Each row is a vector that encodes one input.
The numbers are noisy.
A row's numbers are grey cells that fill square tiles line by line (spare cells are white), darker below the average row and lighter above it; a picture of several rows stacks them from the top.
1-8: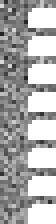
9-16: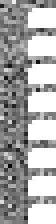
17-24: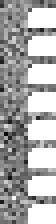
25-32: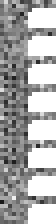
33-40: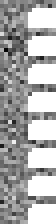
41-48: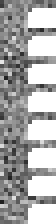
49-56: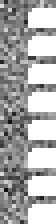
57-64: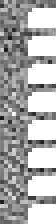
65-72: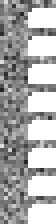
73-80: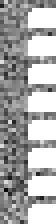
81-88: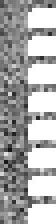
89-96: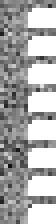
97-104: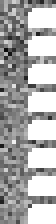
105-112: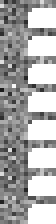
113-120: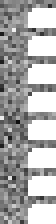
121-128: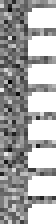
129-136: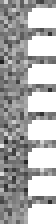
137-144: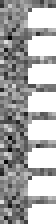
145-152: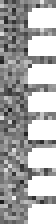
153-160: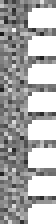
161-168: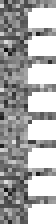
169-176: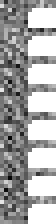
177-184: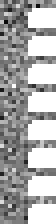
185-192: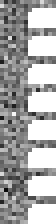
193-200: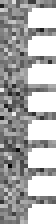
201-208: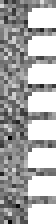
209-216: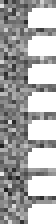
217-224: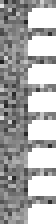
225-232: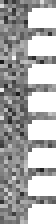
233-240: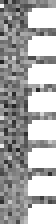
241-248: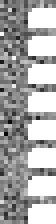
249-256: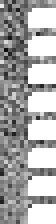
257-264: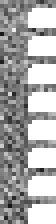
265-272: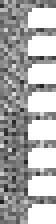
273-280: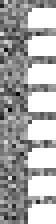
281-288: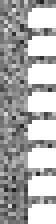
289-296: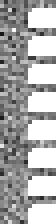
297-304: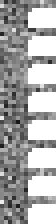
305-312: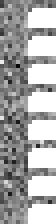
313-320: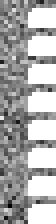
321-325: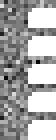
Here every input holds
either a point on a 19-point line, or a list of up to two points on a 7-point line.
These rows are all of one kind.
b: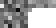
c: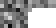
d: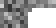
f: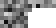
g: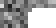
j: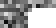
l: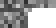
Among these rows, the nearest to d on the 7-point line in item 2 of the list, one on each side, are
f and g.
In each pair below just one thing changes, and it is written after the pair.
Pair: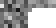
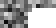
the place on the 7-point line in item 1 of the list
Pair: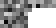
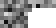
the place on the 7-point line in item 2 of the list
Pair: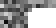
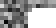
the place on the 7-point line in item 2 of the list
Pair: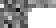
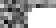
the place on the 7-point line in item 1 of the list
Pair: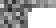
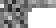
the place on the 7-point line in item 2 of the list
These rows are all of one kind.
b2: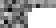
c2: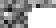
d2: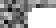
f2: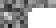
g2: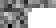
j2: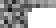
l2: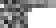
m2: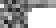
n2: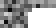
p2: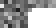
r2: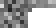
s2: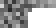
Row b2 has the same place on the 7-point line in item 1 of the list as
d2 and n2.
